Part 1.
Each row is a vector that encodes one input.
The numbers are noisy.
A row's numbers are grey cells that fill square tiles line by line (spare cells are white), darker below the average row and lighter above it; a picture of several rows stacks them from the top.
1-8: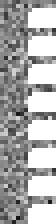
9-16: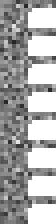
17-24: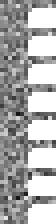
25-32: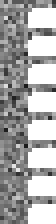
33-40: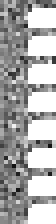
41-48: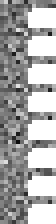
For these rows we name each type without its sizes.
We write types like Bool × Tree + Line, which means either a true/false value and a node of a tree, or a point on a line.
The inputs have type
Bool × Label.
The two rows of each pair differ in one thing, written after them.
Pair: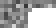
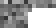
the true/false value
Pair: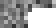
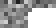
the true/false value
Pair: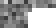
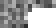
the label
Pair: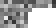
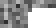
the true/false value
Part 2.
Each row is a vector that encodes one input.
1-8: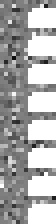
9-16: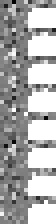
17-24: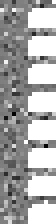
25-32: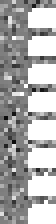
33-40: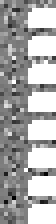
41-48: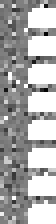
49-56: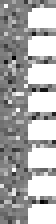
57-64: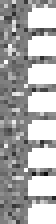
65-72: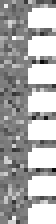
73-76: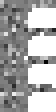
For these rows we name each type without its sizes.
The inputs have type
Line × (Tree + Unit).
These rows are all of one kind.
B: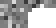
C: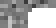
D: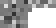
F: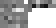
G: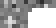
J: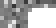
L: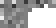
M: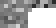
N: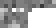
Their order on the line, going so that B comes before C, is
N, F, M, B, C, G, J, D, L.
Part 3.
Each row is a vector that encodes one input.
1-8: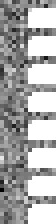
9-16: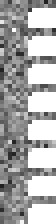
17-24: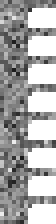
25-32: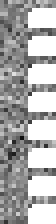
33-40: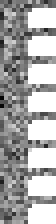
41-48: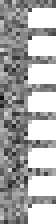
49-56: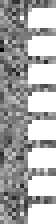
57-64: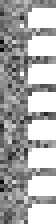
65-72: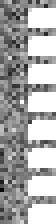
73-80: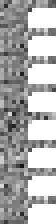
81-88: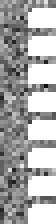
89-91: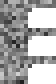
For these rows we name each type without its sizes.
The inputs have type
Line × (Tree + Unit).
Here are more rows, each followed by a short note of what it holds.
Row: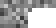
a point on a line and a node of a tree
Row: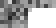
a point on a line
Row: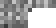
a point on a line and a node of a tree
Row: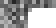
a point on a line
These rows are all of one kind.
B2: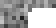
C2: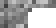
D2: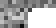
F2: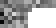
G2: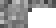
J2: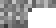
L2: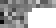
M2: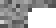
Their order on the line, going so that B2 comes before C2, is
B2, J2, D2, M2, G2, C2, F2, L2.
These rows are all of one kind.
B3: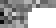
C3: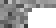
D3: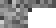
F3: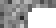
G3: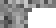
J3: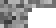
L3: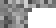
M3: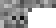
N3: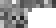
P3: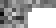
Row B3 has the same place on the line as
G3, J3 and L3.
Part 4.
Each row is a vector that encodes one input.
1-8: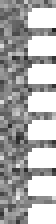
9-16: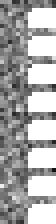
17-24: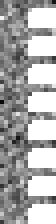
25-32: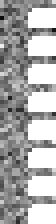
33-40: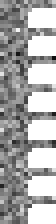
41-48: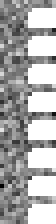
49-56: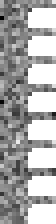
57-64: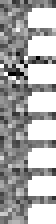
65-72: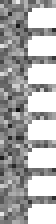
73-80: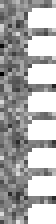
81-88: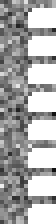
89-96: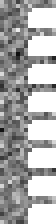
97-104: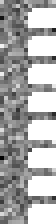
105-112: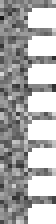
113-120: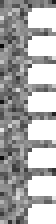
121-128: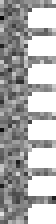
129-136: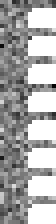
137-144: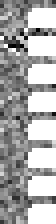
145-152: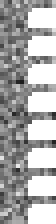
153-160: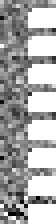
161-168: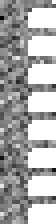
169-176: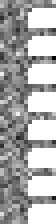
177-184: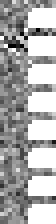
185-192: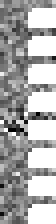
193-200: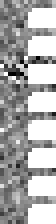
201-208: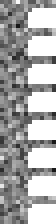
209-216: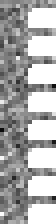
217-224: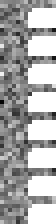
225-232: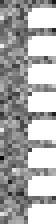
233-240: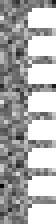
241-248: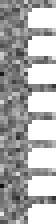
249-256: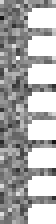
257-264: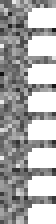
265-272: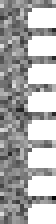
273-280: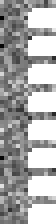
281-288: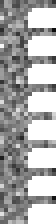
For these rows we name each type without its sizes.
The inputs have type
List(Line).
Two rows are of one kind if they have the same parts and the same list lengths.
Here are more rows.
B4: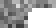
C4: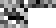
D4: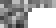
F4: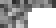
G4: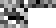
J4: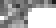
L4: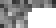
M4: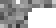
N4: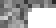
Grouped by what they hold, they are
B4, D4, M4
C4, G4
F4, J4, L4, N4

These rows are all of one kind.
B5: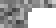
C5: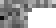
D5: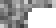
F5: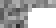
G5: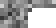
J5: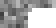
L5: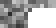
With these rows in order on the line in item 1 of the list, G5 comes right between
B5 and C5.
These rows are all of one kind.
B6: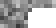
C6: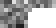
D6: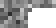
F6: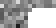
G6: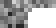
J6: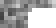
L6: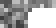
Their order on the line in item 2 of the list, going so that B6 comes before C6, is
F6, D6, L6, B6, J6, G6, C6.
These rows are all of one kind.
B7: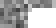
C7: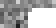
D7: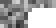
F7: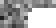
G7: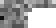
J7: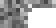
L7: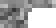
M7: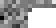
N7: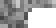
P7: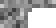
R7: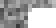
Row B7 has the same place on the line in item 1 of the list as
C7 and R7.
